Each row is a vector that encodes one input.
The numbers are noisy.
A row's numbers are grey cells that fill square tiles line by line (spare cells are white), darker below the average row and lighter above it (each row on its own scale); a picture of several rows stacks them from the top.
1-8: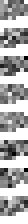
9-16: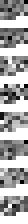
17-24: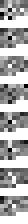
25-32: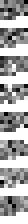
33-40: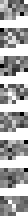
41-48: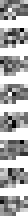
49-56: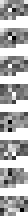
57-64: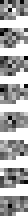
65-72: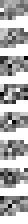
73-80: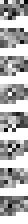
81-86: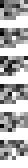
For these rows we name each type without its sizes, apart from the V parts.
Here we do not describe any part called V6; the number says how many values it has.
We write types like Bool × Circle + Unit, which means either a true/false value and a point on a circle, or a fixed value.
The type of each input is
(Bool × Bool × Bool + Unit) × Label × V6.
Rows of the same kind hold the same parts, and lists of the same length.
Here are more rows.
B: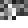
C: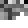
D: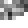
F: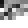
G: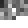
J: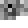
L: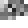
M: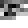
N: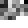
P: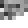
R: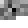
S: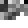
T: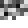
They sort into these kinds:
B, G, S
C, D, F, J, L, M, N, P, R, T

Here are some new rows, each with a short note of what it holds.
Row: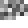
a label, three true/false values and a value of V6
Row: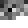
a label, three true/false values and a value of V6
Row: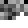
a label and a value of V6
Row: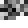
a label, three true/false values and a value of V6
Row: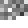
a label, three true/false values and a value of V6
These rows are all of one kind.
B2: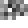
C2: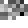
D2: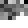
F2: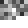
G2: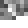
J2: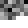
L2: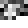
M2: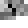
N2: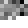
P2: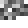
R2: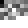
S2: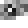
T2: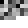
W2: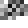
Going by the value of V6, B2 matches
C2, J2 and N2.
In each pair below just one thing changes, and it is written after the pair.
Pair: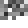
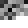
the label
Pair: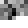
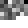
the value of V6
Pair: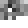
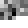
the label
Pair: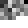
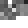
the label
